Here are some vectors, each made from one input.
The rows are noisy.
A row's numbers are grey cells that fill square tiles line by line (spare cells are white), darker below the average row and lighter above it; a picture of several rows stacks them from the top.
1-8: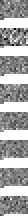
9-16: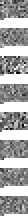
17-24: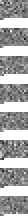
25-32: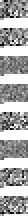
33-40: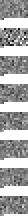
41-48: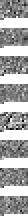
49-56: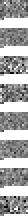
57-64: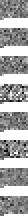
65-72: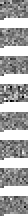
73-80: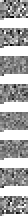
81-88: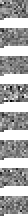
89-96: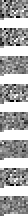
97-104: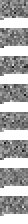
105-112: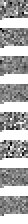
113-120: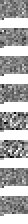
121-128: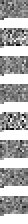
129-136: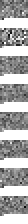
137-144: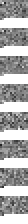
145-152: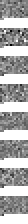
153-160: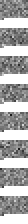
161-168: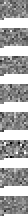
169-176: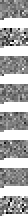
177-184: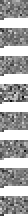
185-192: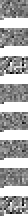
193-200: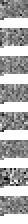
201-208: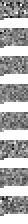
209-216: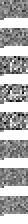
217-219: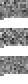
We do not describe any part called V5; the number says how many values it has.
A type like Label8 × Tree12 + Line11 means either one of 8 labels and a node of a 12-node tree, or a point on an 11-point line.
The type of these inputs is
((Bool × Bool × Bool × Bool + Unit) × Tree9 + Unit) × Line4 + Line7 × V5.
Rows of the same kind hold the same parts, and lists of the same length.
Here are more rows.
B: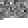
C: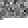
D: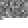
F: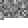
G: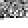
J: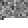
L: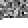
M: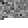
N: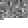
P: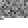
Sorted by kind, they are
B, C, D, M, N
F, J, P
G
L

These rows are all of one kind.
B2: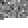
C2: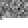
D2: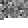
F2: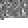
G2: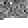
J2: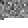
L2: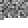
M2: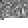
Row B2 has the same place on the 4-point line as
D2 and J2.
